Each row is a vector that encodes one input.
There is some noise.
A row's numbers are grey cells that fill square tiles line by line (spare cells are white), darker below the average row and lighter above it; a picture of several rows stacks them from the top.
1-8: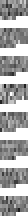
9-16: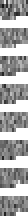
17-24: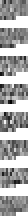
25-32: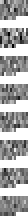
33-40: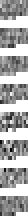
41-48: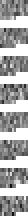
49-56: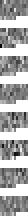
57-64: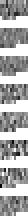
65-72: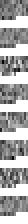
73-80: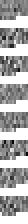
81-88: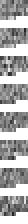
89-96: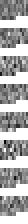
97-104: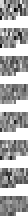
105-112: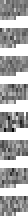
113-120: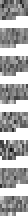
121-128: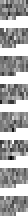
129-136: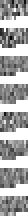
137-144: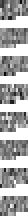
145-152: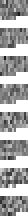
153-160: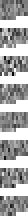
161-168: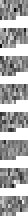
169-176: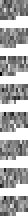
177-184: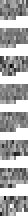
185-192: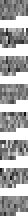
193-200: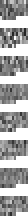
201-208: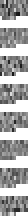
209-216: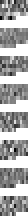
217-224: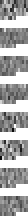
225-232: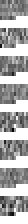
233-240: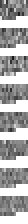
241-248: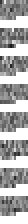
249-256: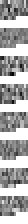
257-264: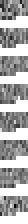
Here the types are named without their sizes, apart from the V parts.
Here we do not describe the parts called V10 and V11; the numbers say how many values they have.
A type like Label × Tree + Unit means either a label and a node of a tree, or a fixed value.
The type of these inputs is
Line × (Tree × V10 + V11).
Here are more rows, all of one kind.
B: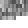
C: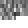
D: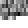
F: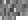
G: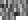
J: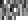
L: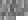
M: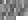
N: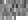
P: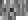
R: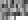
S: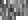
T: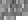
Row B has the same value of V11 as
C, G and T.
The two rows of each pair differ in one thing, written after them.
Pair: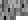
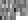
the node of the tree
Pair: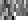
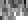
the node of the tree
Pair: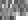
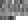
the place on the line
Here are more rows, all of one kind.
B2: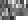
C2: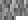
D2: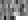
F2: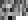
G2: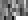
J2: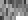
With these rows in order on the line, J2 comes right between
C2 and D2.
